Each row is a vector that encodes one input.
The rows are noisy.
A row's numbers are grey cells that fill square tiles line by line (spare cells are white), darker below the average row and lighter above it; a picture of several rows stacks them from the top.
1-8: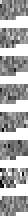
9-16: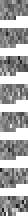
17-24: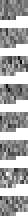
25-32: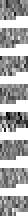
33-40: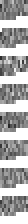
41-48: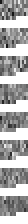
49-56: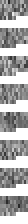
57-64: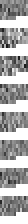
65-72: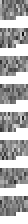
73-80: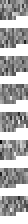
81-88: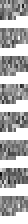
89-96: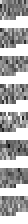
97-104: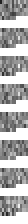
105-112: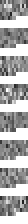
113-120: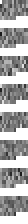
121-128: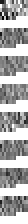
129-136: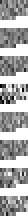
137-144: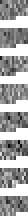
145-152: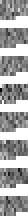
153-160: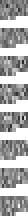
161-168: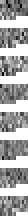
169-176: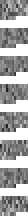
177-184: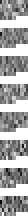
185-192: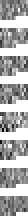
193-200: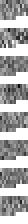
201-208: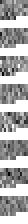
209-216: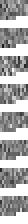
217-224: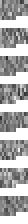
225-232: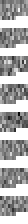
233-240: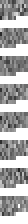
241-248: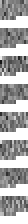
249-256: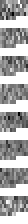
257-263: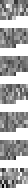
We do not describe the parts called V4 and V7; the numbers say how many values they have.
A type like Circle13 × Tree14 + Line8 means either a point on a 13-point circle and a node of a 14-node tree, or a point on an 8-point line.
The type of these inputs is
List2(Circle8 + Line5) + V4 × V7.
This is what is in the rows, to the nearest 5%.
About 15% of them hold a value of V4 and a value of V7. The rest are lists of up to two items, each either a point on an 8-point circle, or a point on a 5-point line: a few of all rows are empty, 20% hold one and 60% two.
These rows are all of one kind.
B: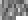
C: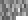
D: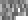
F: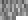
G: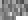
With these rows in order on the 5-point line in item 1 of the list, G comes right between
B and F.
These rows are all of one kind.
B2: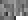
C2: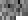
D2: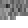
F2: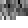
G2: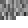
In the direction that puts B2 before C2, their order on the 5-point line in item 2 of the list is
F2, B2, C2, D2, G2.
